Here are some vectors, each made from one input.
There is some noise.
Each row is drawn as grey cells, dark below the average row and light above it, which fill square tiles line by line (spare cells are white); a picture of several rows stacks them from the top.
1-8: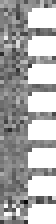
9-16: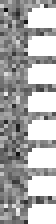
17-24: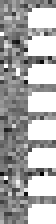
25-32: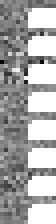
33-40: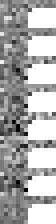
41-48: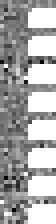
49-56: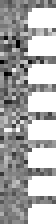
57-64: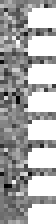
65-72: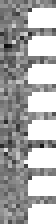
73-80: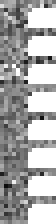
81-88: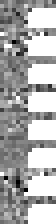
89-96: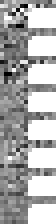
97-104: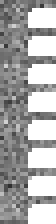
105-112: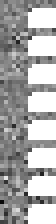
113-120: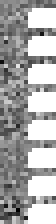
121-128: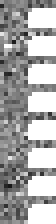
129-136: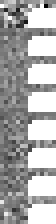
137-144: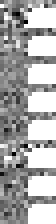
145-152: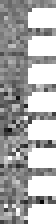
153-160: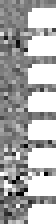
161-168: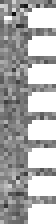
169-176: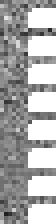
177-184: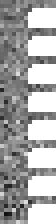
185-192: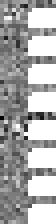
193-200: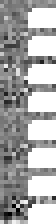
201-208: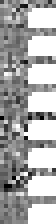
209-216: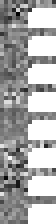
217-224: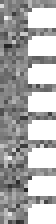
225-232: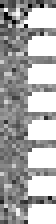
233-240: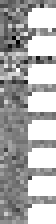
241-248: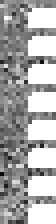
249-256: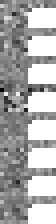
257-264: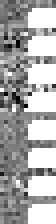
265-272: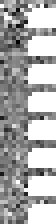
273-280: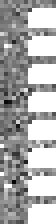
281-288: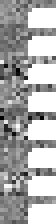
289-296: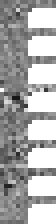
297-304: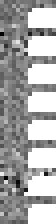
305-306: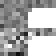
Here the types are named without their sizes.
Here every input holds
either a node of a tree, or a list of points on a line.
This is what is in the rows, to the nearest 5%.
About 50% of them hold a node of a tree. The rest are lists of points on a line.
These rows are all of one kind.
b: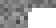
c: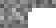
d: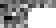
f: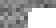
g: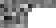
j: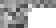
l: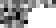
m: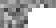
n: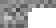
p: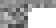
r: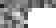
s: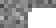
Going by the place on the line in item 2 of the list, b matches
f and j.
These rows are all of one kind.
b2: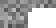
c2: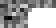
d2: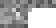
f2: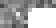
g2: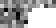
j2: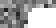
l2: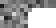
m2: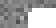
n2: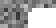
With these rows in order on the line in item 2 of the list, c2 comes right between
f2 and g2.
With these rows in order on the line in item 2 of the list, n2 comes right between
b2 and d2.
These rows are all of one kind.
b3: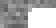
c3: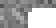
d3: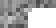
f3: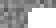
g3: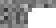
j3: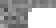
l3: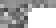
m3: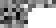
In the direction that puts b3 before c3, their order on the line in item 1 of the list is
l3, j3, b3, f3, c3, g3, m3, d3.
